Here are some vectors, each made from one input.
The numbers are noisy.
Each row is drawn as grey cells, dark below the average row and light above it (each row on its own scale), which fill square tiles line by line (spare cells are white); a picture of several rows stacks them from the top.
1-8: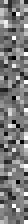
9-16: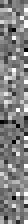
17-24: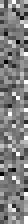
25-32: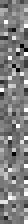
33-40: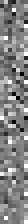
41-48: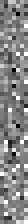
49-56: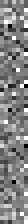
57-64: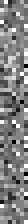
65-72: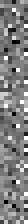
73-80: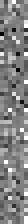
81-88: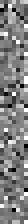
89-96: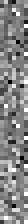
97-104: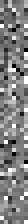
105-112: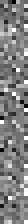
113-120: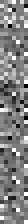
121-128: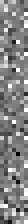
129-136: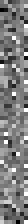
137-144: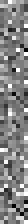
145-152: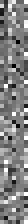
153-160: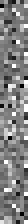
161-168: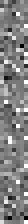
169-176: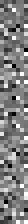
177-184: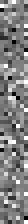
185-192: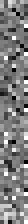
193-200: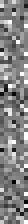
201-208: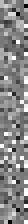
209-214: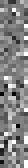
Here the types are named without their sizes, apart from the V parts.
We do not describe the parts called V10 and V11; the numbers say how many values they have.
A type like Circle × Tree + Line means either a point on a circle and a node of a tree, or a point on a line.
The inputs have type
(Line + Tree) × V10 × V11.
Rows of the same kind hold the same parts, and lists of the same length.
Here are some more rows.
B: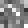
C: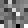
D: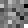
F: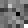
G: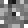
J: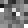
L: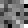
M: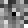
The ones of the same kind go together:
B, C, G, J, M
D, F, L

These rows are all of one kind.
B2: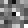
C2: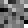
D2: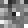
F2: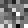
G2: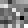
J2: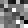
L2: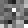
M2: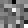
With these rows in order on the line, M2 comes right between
D2 and G2.
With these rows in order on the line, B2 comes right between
D2 and F2.
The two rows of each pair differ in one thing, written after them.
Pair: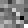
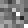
the place on the line
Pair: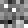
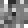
the value of V11
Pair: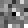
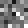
the place on the line
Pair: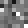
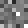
the value of V11
